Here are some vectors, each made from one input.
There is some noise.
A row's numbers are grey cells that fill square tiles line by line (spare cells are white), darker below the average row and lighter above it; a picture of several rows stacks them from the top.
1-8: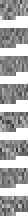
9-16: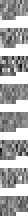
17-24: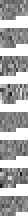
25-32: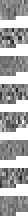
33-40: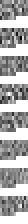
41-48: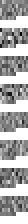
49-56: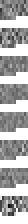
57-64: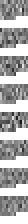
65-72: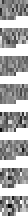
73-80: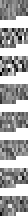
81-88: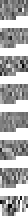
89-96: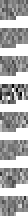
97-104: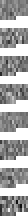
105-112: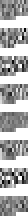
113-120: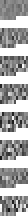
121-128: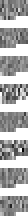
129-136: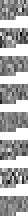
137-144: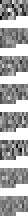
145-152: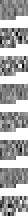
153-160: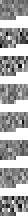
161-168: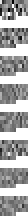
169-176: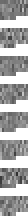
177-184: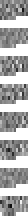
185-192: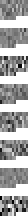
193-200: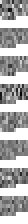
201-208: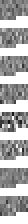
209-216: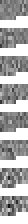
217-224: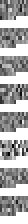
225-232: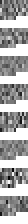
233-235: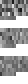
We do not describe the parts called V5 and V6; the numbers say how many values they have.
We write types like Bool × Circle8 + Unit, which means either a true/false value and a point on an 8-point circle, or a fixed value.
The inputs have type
(Bool × V6 + Line7) × V5 + Label7.
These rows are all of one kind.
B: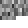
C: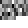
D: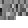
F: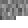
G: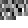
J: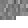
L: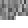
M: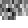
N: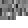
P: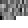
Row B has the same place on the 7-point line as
F and P.
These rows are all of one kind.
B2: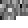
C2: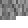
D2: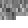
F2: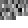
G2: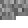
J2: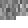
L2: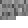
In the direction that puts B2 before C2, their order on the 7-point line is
B2, F2, D2, L2, C2, J2, G2.
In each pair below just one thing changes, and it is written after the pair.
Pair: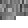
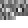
the value of V6
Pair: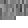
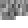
the true/false value
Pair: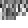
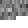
the value of V5
